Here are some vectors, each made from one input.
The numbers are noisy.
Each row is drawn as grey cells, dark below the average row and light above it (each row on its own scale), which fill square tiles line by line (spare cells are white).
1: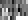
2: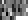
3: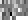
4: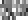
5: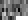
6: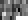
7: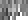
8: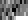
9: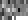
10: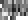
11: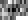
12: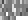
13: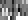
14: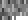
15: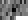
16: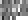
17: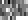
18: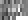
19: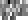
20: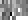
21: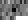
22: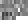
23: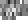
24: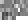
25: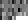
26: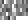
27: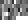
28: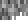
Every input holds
a point on a 7-point line.
